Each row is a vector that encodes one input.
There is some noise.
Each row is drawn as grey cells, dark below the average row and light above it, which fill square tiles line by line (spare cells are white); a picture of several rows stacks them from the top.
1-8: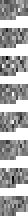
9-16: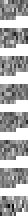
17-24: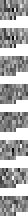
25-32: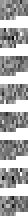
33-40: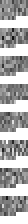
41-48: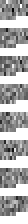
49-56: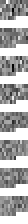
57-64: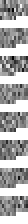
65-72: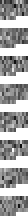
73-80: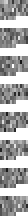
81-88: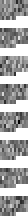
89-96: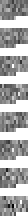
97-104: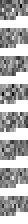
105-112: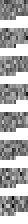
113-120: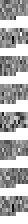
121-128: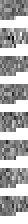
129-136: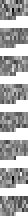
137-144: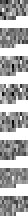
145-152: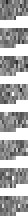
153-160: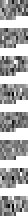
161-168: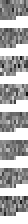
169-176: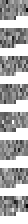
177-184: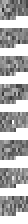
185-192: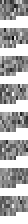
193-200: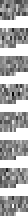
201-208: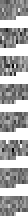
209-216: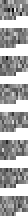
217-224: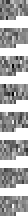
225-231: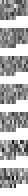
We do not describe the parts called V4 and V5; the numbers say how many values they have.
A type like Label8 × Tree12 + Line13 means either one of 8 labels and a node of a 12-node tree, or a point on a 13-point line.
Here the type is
Bool × (Label9 × (Tree9 + V4) + V5).
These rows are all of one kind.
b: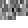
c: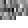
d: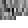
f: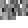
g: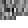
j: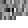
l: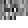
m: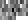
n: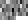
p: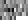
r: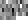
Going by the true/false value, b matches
f, m, n and r.
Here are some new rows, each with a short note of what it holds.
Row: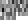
one of 9 labels, a node of a 9-node tree and a true/false value
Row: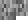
one of 9 labels, a node of a 9-node tree and a true/false value
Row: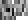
a true/false value and a value of V5
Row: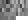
one of 9 labels, a node of a 9-node tree and a true/false value
